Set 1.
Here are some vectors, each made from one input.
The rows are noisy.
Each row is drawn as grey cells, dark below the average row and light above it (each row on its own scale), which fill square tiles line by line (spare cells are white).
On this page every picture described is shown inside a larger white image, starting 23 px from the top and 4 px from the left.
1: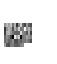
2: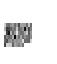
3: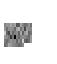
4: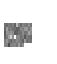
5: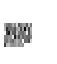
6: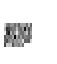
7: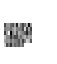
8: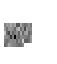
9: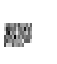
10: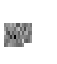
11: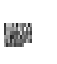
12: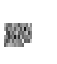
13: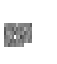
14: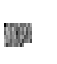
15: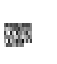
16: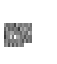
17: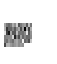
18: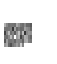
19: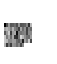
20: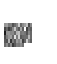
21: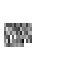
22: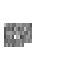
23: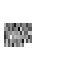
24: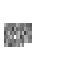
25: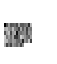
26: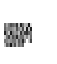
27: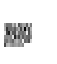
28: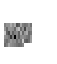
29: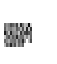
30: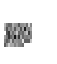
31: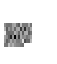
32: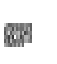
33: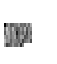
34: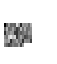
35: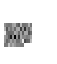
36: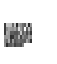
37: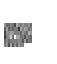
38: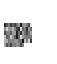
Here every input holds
a point on a 5-point line, together with either a fixed value, or three true/false values.
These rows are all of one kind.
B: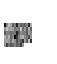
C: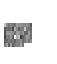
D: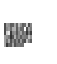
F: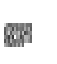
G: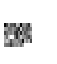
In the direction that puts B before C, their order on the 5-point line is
B, D, F, G, C.
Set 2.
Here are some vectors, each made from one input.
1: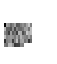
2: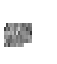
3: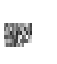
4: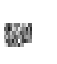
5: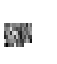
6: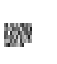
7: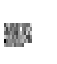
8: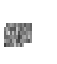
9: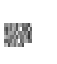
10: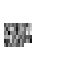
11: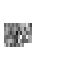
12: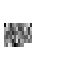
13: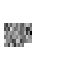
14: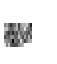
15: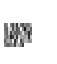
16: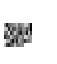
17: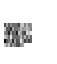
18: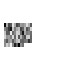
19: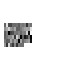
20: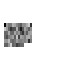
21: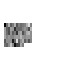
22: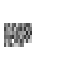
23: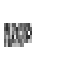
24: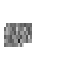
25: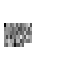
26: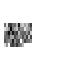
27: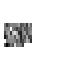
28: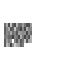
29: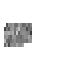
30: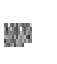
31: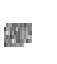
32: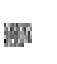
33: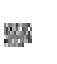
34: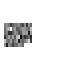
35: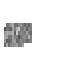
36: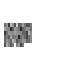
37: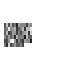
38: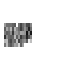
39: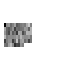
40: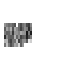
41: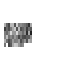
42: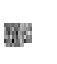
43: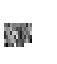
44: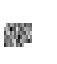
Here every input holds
one of 5 labels and one of 6 labels.
